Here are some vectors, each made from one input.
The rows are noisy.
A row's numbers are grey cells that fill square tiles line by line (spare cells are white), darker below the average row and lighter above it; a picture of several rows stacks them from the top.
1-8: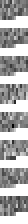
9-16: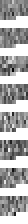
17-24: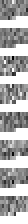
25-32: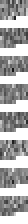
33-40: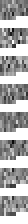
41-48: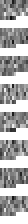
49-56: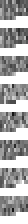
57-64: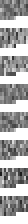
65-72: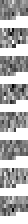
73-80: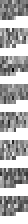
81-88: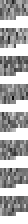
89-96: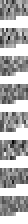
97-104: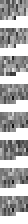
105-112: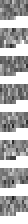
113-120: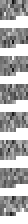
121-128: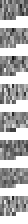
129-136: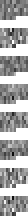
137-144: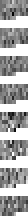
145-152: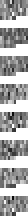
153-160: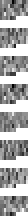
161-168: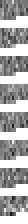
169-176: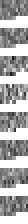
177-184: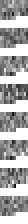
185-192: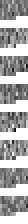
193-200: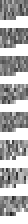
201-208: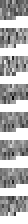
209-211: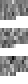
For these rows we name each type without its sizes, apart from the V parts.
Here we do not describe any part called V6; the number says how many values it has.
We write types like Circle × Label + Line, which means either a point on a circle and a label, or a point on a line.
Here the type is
Circle + Line × Tree × Tree × V6.
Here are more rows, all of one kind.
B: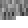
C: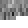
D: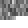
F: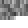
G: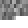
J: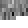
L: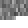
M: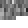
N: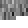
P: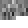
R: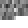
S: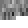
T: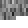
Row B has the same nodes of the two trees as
C, N, S and T.
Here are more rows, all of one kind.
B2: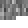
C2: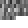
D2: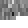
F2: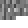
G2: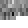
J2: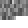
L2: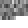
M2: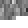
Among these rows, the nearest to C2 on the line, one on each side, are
G2 and M2.
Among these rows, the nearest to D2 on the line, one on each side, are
B2 and L2.
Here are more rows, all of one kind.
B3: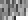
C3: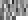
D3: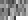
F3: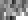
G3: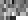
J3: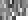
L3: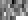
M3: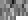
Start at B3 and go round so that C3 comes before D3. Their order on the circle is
B3, J3, C3, G3, F3, L3, M3, D3.
